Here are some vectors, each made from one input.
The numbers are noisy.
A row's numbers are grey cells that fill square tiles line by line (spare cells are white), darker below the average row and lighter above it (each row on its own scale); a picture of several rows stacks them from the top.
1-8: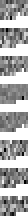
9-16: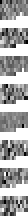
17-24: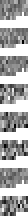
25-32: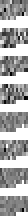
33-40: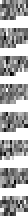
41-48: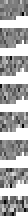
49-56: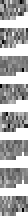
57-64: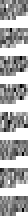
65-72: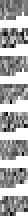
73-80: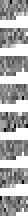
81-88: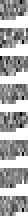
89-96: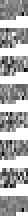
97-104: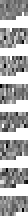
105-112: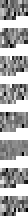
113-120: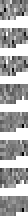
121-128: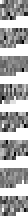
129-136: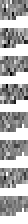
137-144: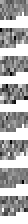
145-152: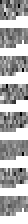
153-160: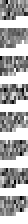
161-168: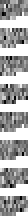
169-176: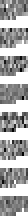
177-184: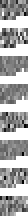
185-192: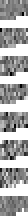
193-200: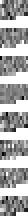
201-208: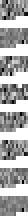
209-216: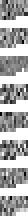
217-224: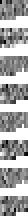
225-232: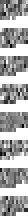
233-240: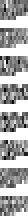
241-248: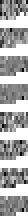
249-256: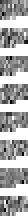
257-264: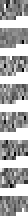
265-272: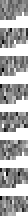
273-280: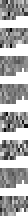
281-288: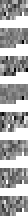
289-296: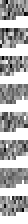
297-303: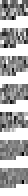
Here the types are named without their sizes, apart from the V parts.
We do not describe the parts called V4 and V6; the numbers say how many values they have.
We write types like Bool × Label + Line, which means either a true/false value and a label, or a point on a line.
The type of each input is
(Bool × Circle + Unit) × Label + V4 × V6.
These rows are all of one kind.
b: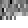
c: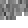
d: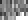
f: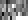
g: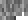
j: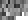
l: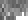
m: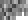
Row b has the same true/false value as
d and f.
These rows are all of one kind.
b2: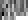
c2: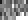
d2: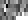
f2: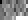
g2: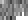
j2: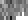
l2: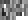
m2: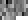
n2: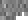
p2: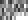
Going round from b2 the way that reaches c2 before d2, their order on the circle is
b2, c2, n2, g2, j2, p2, f2, m2, d2, l2.
